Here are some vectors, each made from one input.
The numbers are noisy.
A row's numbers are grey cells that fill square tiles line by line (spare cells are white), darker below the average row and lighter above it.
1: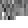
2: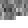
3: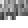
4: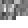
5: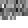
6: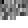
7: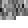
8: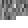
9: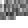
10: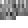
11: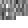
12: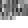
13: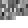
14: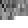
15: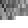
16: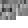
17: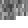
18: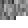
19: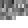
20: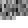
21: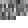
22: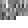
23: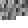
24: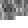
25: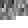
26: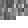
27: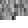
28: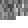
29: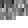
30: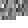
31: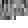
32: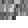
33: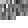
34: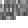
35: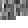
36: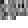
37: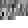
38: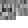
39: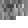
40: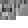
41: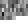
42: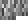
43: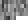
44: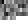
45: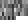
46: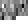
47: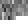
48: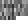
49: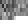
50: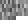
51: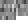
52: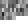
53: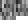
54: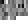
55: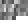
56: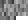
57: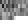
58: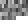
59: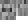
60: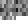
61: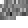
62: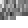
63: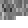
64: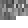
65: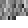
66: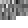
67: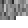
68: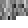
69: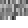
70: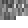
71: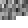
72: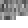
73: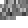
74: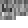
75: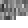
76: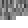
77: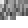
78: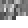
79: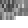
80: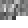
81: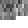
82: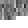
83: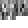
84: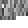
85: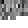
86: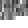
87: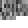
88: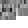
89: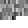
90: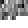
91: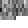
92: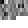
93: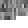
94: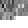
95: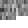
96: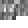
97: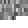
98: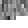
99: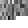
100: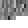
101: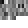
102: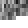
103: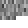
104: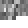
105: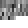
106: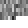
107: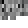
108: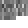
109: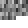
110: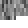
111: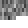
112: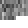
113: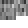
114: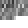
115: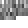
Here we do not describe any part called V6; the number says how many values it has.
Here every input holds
a point on a 7-point line, together with either a point on a 5-point line, or a value of V6.
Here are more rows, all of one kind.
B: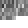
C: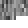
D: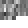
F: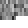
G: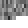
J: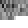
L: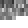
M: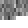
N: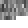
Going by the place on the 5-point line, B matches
M and N.
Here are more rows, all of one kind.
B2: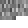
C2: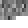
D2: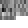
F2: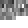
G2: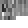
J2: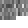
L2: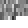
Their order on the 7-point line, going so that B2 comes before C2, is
L2, B2, D2, G2, C2, J2, F2.
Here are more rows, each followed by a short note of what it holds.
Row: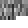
a point on a 7-point line and a value of V6
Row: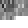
a point on a 5-point line and a point on a 7-point line
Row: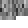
a point on a 7-point line and a value of V6
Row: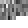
a point on a 7-point line and a value of V6
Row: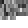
a point on a 7-point line and a value of V6
